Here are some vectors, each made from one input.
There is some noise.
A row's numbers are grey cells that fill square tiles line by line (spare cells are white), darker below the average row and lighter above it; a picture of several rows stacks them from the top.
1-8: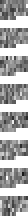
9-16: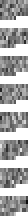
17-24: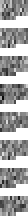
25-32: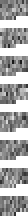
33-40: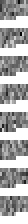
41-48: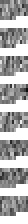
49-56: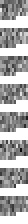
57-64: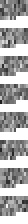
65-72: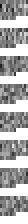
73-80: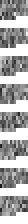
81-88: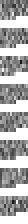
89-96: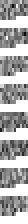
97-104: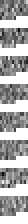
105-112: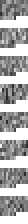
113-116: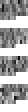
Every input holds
a point on a 6-point line, together with either one of 8 labels, or a node of a 7-node tree.
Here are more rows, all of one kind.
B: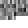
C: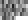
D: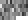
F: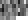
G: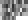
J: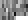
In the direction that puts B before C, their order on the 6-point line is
J, D, B, F, C, G.
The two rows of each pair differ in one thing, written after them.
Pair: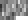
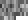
the place on the 6-point line
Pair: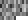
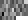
the node of the tree
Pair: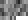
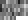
the node of the tree
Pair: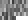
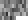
the node of the tree
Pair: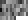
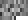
the place on the 6-point line
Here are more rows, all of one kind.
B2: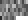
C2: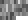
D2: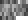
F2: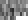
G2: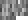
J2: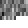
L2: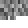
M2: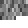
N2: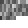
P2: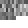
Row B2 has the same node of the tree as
D2, J2, M2 and N2.
